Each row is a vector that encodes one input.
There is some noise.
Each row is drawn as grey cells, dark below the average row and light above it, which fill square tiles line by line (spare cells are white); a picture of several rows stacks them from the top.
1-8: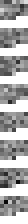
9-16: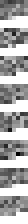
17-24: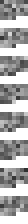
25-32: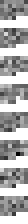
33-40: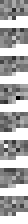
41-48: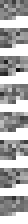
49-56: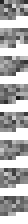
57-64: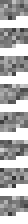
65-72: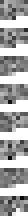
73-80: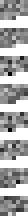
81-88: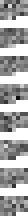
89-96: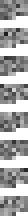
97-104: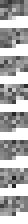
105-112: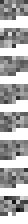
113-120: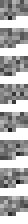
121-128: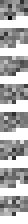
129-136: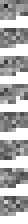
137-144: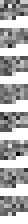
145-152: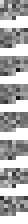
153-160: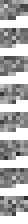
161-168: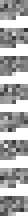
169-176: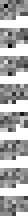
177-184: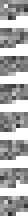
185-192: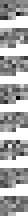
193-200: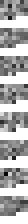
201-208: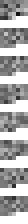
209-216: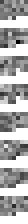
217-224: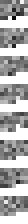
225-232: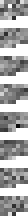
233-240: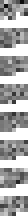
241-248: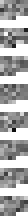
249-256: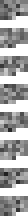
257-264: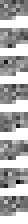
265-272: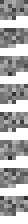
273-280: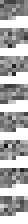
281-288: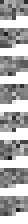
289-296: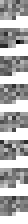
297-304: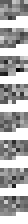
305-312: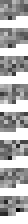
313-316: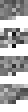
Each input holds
one of 5 labels.
